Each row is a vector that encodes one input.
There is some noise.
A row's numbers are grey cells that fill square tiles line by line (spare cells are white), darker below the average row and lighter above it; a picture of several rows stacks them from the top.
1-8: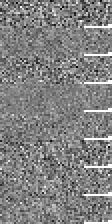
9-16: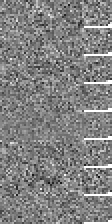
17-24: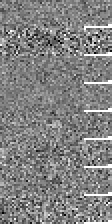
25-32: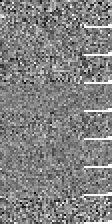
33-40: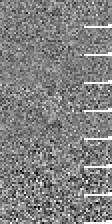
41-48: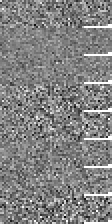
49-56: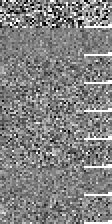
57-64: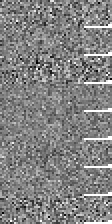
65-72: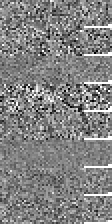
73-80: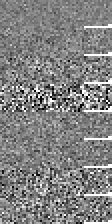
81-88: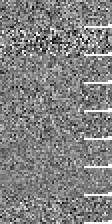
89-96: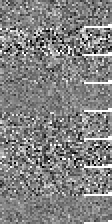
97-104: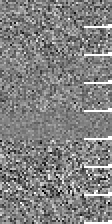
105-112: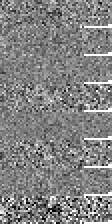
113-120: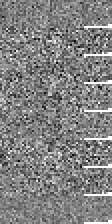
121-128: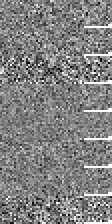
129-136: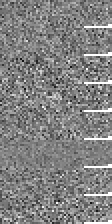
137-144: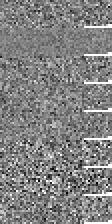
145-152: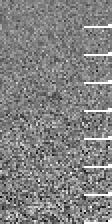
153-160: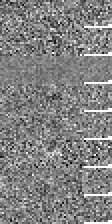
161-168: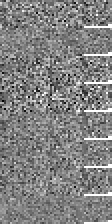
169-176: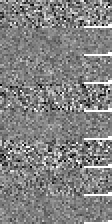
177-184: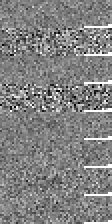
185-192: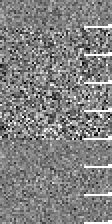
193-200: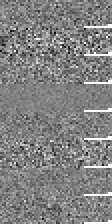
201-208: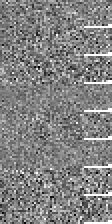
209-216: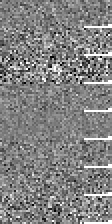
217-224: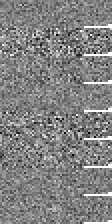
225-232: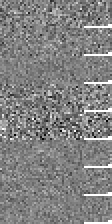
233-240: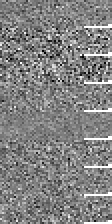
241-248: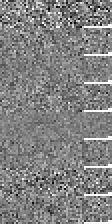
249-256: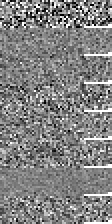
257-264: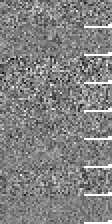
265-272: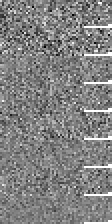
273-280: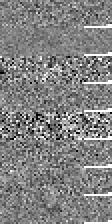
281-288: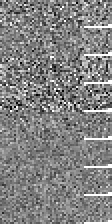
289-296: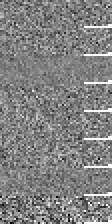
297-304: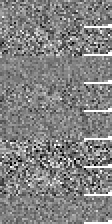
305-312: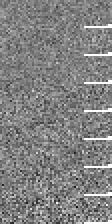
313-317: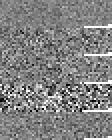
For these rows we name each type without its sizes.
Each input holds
a point on a line, together with either a point on a circle, or a fixed value.
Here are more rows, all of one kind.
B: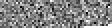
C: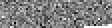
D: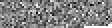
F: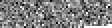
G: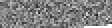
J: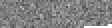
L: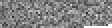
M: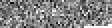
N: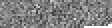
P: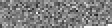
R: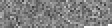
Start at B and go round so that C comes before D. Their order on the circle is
B, J, C, L, D, F, N, G, P, M, R.
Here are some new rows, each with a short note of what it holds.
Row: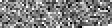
a point on a line
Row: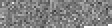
a point on a circle and a point on a line
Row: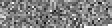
a point on a circle and a point on a line
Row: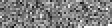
a point on a circle and a point on a line
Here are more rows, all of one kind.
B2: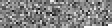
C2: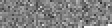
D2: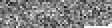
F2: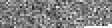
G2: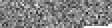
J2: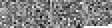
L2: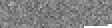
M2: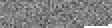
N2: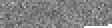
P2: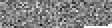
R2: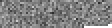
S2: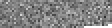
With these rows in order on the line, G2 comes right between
D2 and M2.
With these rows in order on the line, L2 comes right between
C2 and P2.
